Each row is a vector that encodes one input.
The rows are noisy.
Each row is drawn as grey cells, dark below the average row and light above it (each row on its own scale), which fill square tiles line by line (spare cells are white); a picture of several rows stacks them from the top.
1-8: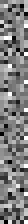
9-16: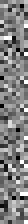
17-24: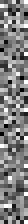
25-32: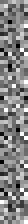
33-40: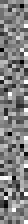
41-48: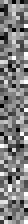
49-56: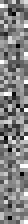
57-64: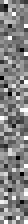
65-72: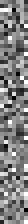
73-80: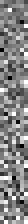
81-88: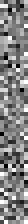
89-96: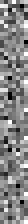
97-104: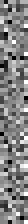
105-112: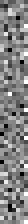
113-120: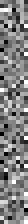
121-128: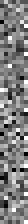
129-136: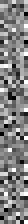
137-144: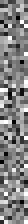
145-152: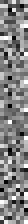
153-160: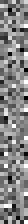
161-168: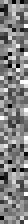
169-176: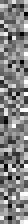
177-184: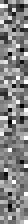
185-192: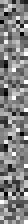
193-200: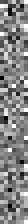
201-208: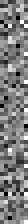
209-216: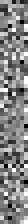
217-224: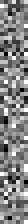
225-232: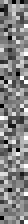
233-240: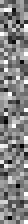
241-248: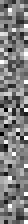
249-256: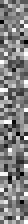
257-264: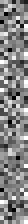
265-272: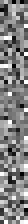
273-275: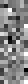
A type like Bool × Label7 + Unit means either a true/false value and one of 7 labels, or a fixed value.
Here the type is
Bool × Bool × Bool × Bool + Tree12 × Tree12 × (Tree12 + Unit).
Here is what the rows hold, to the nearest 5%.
About 50% of them hold a node of each of two 12-node trees, together with either a fixed value, or a node of a 12-node tree. The rest hold four true/false values.
